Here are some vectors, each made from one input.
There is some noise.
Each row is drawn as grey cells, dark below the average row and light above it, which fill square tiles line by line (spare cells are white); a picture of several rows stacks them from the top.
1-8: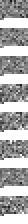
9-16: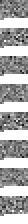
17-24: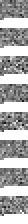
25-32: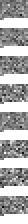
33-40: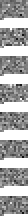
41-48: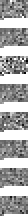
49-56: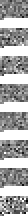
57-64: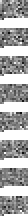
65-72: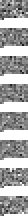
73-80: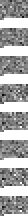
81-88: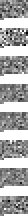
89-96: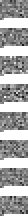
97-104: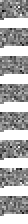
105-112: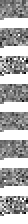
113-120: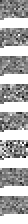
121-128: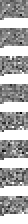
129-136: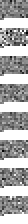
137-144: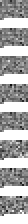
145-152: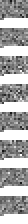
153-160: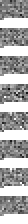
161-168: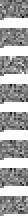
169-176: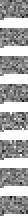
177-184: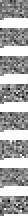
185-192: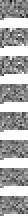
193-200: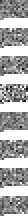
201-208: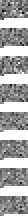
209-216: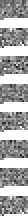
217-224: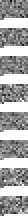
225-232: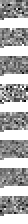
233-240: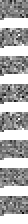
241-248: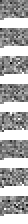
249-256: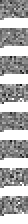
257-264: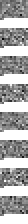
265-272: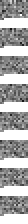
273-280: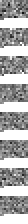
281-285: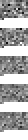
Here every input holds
a list of up to two points on a 7-point line.
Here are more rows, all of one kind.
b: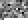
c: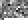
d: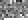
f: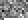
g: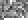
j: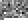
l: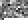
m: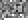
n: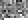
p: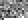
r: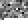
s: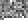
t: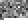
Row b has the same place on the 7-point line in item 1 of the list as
c, l and r.
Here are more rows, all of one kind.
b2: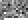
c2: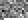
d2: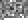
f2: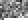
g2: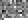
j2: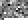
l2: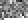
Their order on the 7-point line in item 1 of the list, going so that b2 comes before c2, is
j2, b2, f2, c2, l2, g2, d2.
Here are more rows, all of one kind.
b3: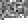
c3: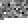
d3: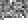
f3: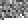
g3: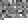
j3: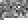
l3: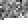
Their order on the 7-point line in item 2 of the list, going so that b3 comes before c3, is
b3, d3, j3, c3, g3, f3, l3.
